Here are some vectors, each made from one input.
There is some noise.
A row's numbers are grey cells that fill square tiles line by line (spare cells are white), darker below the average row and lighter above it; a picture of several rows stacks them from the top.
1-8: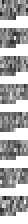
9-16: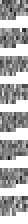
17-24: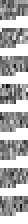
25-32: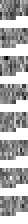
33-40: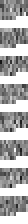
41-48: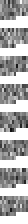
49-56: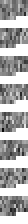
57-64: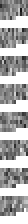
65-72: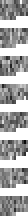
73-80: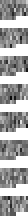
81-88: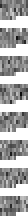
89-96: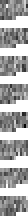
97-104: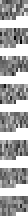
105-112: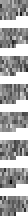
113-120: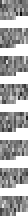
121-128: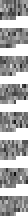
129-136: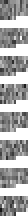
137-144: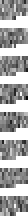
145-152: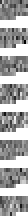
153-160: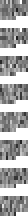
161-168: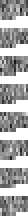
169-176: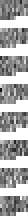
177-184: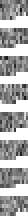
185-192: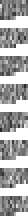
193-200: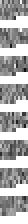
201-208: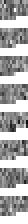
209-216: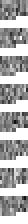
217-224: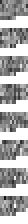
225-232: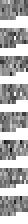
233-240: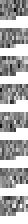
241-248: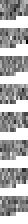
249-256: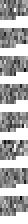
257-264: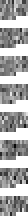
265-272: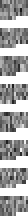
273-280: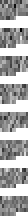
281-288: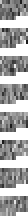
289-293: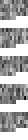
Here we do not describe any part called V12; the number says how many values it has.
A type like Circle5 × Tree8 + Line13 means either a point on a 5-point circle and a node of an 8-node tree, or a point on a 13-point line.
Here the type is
(Bool × Line5 + Line8) × (Circle9 + Unit) × V12.
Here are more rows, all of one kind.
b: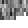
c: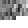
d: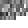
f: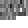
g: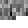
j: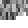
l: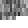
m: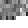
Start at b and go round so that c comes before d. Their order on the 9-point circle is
b, c, g, l, m, j, d, f.
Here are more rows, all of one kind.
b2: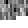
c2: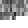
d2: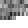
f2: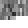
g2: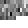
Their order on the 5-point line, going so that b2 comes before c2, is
g2, b2, f2, c2, d2.
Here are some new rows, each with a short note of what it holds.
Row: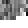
a point on a 9-point circle, a point on a 5-point line, a true/false value and a value of V12
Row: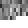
a point on an 8-point line and a value of V12
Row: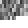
a point on a 9-point circle, a point on a 5-point line, a true/false value and a value of V12
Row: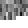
a point on a 9-point circle, a point on an 8-point line and a value of V12
